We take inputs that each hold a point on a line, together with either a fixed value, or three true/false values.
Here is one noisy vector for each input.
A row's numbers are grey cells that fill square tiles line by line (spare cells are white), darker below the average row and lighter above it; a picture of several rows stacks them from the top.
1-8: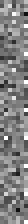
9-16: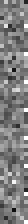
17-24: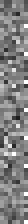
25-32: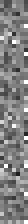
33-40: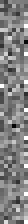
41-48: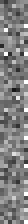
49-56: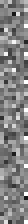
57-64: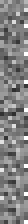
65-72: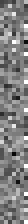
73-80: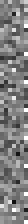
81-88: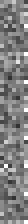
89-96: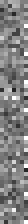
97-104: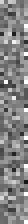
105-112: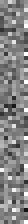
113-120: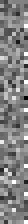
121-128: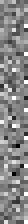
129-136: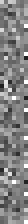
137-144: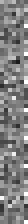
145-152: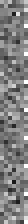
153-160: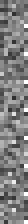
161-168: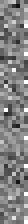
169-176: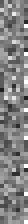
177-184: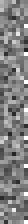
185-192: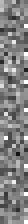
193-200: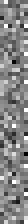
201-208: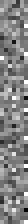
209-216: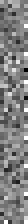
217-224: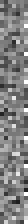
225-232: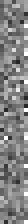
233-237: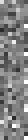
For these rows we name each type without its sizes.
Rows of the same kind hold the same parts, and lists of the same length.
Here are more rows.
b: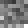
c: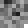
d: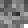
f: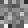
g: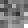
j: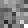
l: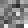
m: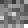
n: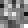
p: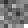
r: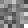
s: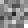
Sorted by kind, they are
b, c, d, g, m, p
f, j, l, n, r, s

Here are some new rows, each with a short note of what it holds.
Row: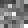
a point on a line
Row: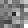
a point on a line and three true/false values
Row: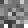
a point on a line and three true/false values
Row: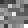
a point on a line
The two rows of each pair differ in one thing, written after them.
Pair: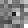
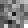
one of the three true/false values
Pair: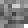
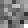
one of the three true/false values
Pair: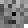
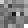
one of the three true/false values
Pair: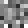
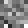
the place on the line
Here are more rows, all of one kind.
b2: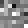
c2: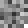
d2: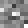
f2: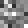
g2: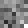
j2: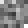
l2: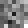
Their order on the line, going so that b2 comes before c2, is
f2, b2, d2, l2, g2, j2, c2.
